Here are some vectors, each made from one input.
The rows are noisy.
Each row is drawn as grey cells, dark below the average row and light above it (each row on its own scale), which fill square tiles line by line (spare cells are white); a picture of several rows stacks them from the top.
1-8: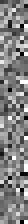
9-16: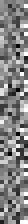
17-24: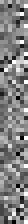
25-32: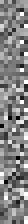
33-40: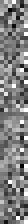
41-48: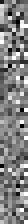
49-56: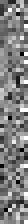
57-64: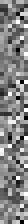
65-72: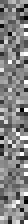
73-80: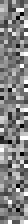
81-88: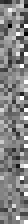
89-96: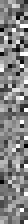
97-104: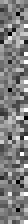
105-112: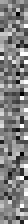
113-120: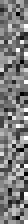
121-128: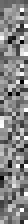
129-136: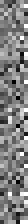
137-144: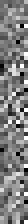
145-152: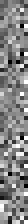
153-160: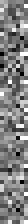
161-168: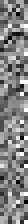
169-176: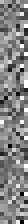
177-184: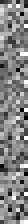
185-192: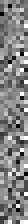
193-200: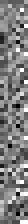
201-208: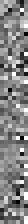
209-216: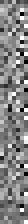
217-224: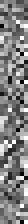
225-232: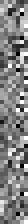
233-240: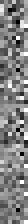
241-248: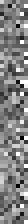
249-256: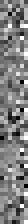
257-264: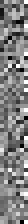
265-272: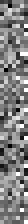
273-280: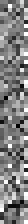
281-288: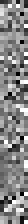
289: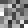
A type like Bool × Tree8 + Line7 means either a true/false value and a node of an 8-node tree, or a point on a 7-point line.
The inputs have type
List3(Line5) × (Tree7 + Unit).
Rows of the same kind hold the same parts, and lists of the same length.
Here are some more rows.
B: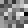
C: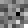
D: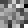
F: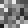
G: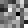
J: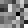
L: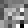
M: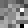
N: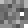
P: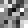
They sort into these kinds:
B
C
D
F
G, J
L, M
N
P

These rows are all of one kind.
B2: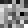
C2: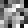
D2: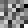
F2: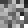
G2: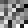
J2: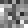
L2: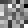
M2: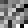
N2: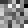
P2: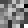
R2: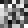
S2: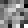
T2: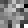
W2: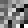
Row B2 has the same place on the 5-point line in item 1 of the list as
L2, P2 and R2.
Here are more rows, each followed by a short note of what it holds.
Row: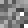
a list of one item
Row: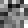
a node of a 7-node tree, together with a list of three items
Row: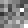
a node of a 7-node tree, together with a list of three items
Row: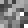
a list of one item
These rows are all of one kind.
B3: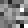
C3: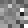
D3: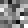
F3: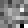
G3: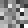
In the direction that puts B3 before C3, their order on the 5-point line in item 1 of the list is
D3, B3, F3, C3, G3.
